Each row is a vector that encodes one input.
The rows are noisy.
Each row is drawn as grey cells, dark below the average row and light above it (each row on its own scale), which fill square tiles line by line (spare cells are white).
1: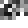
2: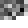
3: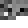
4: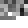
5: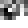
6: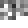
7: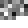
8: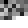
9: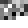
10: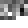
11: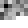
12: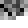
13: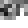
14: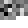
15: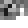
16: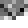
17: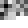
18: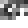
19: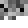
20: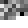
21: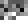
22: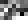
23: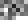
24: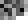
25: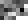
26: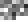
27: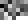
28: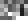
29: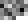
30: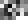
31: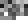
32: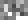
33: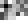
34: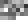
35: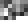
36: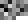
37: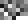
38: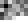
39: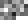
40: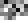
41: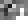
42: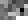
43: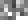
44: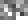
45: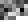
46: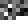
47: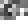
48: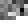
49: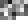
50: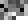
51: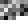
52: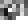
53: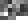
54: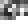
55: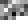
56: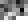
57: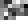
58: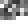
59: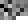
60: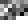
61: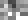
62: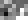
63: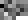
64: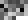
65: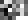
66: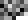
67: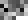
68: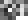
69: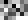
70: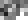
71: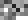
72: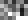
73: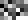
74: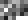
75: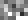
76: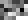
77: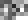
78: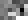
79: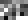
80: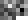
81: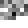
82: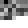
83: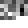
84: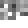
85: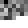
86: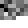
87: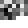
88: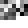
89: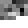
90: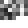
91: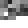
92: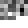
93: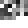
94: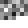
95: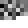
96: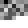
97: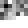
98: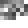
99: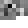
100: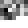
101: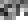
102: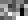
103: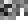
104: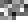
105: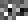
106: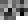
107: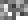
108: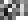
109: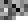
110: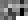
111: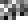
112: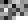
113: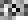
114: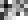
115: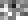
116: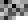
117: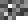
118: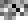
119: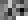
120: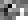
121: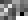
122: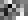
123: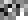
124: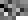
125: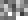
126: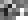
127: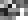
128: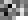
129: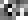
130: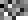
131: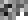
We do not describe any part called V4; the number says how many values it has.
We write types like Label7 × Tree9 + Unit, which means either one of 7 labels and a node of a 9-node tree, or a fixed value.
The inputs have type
Bool × V4 + List2(Line6).
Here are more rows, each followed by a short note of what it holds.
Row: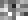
a list of one item
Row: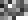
a list of two items
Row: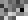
a list of one item
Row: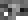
a list of two items
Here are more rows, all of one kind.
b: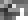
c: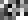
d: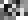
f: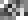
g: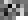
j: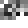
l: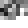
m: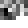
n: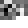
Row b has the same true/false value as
l and m.
